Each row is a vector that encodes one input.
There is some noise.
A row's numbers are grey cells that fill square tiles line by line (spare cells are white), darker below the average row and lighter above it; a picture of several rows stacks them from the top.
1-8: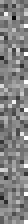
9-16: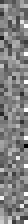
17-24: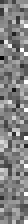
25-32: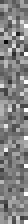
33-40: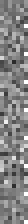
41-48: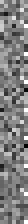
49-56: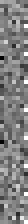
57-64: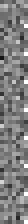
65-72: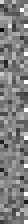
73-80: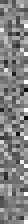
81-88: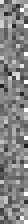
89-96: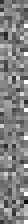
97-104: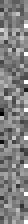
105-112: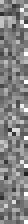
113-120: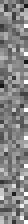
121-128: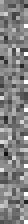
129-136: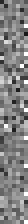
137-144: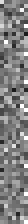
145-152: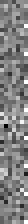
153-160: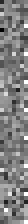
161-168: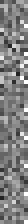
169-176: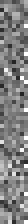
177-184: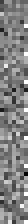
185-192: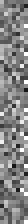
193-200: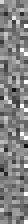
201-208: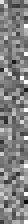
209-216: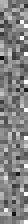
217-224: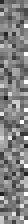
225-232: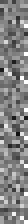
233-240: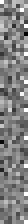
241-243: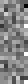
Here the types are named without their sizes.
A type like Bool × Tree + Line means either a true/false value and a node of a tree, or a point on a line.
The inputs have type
(Bool × Bool × Bool + Line) × (Circle + Unit).
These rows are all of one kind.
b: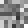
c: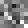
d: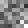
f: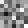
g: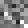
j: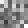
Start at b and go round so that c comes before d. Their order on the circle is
b, c, g, d, j, f.
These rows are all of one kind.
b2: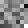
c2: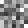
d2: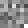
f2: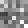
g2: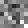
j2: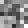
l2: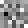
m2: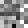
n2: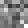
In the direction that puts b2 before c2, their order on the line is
b2, j2, m2, g2, f2, c2, l2, n2, d2.
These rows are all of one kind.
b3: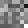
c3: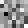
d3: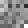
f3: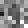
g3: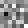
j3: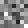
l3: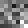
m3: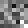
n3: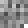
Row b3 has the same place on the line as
c3 and d3.
